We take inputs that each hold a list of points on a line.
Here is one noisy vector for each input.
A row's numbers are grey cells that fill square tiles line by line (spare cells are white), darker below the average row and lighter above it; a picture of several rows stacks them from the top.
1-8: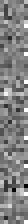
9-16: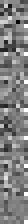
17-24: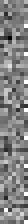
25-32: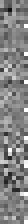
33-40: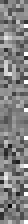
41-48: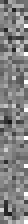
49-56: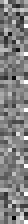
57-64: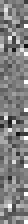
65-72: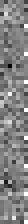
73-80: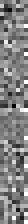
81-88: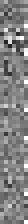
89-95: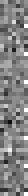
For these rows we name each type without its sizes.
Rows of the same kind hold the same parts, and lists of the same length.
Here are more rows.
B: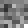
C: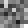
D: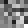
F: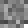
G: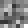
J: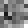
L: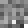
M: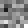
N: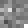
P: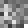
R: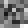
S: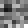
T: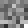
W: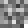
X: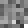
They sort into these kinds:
B, J, L, M, S, T, W, X
C, R
D, F, G, N, P

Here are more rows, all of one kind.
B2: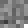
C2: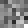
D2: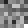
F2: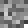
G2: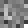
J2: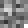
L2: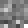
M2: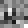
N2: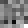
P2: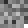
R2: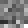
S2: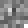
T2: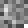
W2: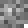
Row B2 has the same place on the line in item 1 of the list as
J2, N2 and R2.
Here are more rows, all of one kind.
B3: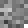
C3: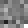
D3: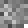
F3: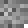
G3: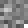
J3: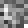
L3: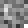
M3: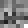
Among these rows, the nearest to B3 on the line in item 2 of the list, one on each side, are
C3 and D3.
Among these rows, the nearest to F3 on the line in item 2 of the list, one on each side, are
L3 and M3.
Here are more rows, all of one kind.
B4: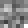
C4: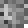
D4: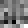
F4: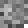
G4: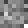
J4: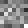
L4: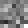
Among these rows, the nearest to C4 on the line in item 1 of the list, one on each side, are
D4 and G4.
